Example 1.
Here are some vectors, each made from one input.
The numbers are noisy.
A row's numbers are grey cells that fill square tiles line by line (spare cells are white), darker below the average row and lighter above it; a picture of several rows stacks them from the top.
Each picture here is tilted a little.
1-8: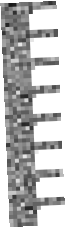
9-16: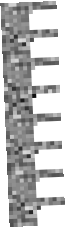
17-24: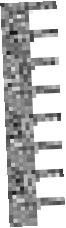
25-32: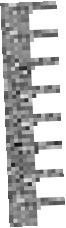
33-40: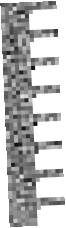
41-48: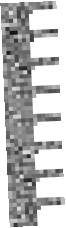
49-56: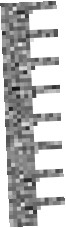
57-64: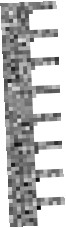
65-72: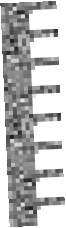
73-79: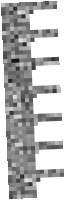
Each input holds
three true/false values.
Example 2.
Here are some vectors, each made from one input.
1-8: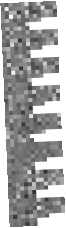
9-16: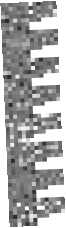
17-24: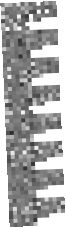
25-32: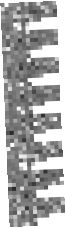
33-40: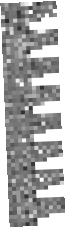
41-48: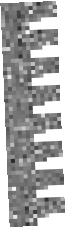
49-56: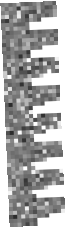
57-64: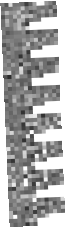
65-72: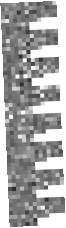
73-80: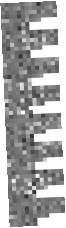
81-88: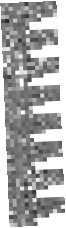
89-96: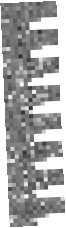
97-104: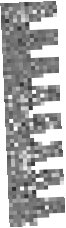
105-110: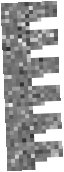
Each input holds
a node of a 19-node tree.
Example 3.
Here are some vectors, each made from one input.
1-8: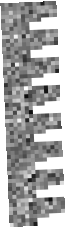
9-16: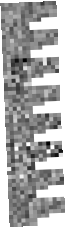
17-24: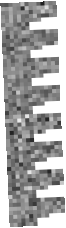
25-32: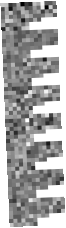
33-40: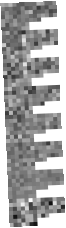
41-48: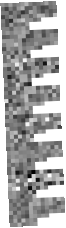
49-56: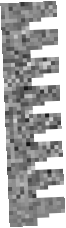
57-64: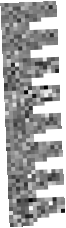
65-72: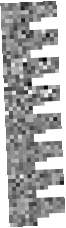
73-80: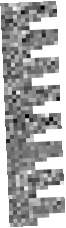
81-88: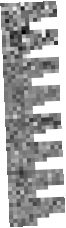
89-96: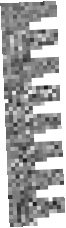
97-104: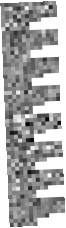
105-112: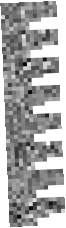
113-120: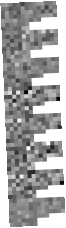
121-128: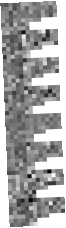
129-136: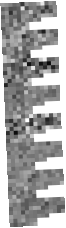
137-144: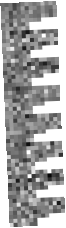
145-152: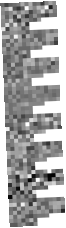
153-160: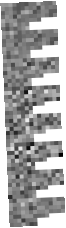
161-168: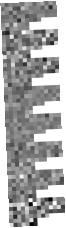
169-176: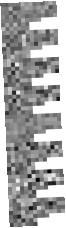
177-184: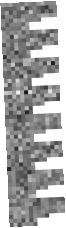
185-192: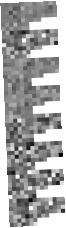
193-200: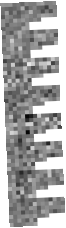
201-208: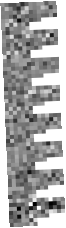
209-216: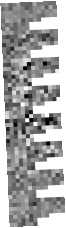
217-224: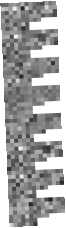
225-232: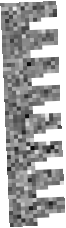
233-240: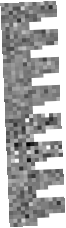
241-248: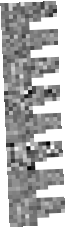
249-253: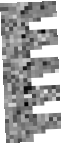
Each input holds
a node of a 16-node tree.
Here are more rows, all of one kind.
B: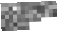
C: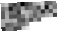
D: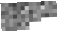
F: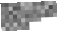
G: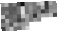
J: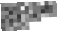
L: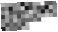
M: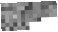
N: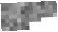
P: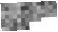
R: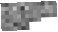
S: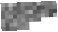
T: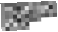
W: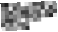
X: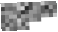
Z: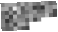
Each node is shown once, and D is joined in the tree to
C.
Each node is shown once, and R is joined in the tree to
B and L.
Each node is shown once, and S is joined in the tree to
C.
